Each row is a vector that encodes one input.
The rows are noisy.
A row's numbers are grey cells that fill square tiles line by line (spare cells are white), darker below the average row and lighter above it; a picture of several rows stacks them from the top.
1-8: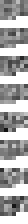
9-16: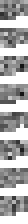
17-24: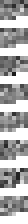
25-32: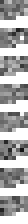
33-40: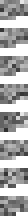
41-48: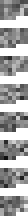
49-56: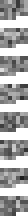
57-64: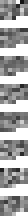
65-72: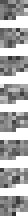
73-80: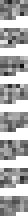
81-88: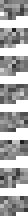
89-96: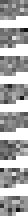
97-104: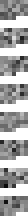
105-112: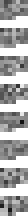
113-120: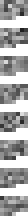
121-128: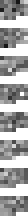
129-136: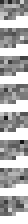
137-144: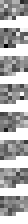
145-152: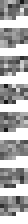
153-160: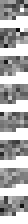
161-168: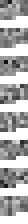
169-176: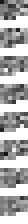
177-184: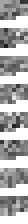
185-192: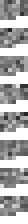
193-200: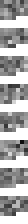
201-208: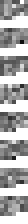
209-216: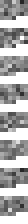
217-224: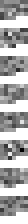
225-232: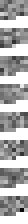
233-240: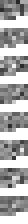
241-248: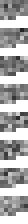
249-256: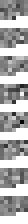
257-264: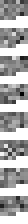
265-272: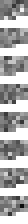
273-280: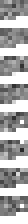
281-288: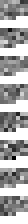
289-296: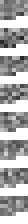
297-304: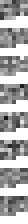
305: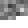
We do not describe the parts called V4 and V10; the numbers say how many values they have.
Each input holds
either a point on each of two 11-point lines and a value of V10, or a true/false value and a value of V4.
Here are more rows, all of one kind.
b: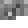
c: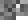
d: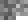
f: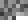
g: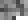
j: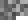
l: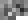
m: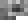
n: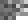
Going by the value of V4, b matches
c, j and l.
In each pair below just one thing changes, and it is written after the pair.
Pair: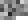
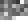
the place on one of the two 11-point lines
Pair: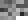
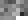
the place on one of the two 11-point lines
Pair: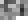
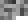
the value of V10
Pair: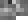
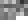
the place on one of the two 11-point lines
